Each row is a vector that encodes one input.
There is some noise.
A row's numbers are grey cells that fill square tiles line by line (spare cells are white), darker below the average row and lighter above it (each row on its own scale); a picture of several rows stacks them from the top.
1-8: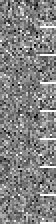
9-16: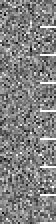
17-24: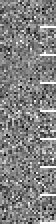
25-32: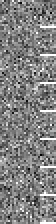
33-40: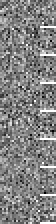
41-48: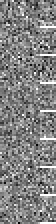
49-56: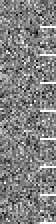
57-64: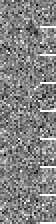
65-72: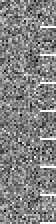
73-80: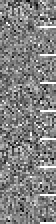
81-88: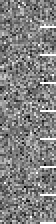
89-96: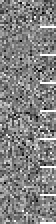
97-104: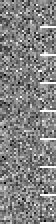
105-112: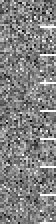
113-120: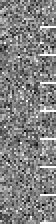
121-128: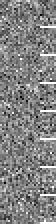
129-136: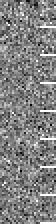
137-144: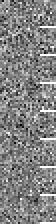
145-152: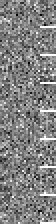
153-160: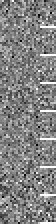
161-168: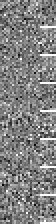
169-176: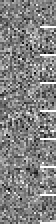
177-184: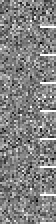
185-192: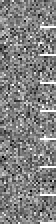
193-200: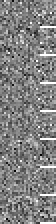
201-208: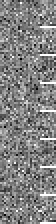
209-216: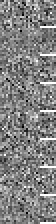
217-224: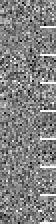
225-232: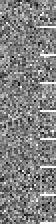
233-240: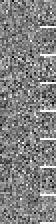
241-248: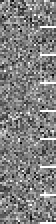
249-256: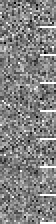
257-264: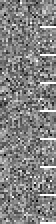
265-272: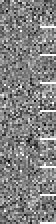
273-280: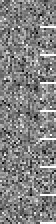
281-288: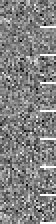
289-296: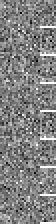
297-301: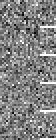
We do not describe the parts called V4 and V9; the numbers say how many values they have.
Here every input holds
either one of 6 labels and a value of V4, or a true/false value and a value of V9.
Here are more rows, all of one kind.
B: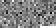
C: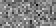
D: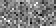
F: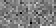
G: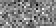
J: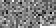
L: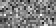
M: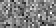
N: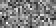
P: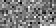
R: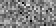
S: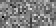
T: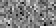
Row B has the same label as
J and L.
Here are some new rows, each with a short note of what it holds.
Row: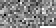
a true/false value and a value of V9
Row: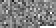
one of 6 labels and a value of V4
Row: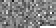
a true/false value and a value of V9
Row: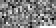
one of 6 labels and a value of V4
